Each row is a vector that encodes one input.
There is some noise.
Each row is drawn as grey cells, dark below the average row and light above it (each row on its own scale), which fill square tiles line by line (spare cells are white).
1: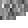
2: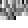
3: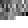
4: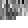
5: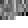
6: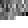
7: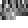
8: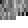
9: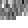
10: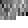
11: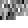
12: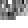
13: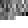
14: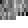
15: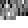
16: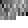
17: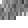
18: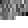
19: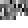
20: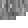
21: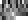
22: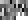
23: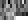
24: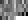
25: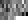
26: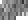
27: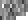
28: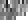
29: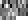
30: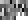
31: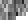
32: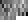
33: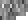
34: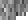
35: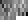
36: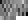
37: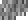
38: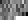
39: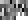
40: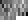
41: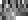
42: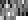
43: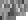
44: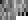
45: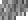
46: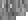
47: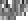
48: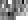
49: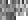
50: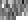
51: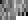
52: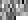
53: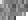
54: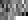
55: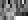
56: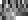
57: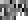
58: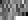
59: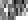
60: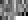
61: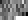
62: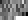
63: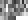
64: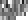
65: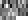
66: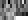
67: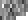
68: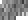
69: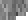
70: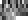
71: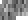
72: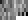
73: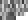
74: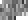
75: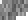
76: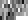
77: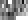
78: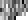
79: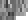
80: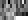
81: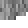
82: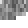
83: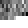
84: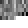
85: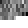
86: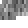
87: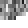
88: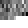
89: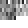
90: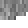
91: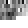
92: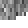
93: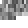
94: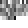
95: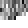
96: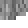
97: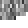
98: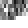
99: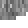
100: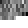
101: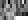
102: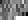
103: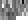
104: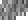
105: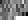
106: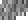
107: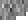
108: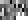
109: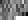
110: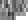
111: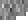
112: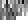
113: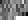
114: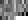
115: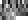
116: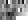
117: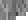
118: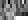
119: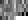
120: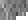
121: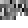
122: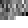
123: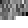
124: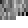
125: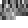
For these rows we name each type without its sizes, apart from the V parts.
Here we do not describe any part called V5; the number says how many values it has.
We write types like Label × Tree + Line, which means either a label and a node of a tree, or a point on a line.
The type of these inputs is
List(Bool × V5).
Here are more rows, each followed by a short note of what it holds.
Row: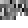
the empty list
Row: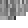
a list of two items
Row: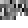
the empty list
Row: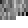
a list of one item
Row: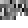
the empty list
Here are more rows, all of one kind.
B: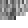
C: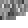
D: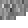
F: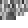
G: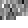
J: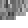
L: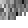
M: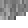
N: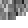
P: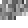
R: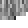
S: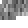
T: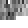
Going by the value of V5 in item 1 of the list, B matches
J, R and T.
